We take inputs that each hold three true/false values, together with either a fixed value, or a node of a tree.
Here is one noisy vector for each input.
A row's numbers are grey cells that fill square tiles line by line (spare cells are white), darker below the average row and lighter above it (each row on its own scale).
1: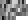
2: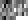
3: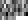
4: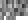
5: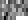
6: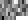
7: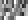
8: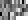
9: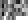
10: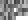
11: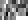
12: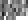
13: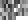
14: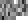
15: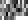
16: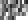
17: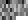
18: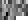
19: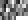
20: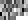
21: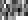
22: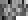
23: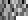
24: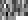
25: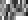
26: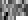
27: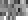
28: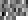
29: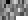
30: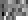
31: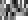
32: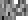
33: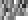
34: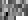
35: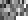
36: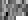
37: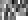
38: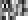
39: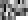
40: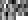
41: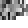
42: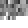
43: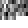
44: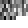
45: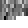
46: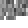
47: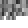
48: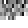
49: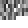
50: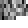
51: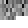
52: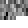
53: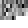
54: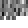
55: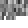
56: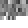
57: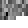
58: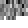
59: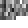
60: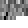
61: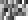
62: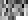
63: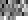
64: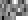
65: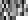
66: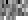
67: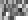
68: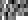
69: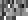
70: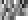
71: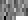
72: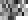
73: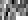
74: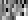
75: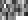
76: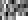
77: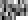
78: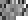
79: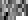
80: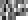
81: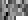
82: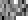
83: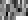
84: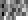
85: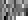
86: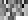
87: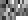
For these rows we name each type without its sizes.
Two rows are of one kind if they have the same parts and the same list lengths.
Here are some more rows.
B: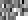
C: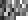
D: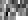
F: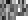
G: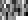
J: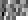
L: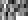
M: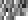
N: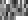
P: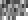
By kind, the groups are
B, C, F, J, M, P
D, G, L, N

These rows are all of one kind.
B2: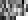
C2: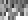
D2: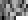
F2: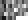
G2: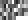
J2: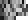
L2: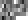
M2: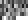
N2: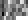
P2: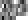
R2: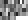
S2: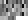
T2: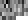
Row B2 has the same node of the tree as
F2, J2 and N2.
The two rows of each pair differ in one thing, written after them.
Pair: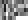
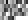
one of the three true/false values
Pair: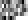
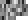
one of the three true/false values
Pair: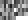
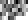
one of the three true/false values
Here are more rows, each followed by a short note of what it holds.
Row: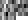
three true/false values
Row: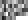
a node of a tree and three true/false values
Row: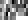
three true/false values
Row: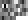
a node of a tree and three true/false values
